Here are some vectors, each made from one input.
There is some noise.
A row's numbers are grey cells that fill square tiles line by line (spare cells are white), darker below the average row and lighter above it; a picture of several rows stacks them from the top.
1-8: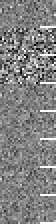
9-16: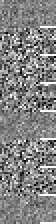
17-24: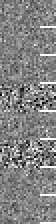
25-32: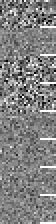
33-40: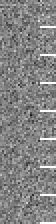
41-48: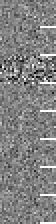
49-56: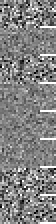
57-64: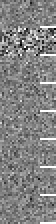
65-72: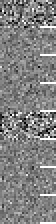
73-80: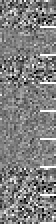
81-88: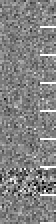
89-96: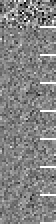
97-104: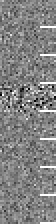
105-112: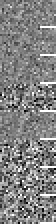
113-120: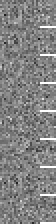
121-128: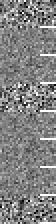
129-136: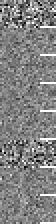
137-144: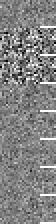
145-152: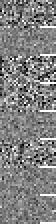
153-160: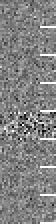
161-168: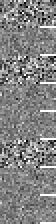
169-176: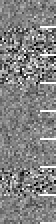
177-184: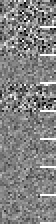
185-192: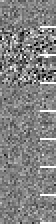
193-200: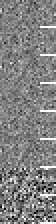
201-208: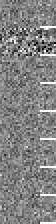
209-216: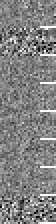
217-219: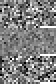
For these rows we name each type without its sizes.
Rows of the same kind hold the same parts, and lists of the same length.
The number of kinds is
3.
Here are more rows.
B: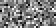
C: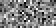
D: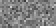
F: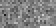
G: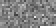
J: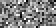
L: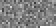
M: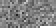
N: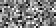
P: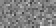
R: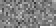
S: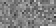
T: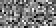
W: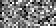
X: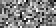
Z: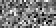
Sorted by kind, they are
B, C, J, N, T, X, Z
D, F, G, L, M, P, R, S
W

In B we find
a point on a circle.
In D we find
a node of each of four trees.
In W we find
a fixed value.
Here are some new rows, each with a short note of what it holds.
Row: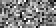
a point on a circle
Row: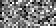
a fixed value
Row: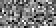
a point on a circle
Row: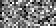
a fixed value
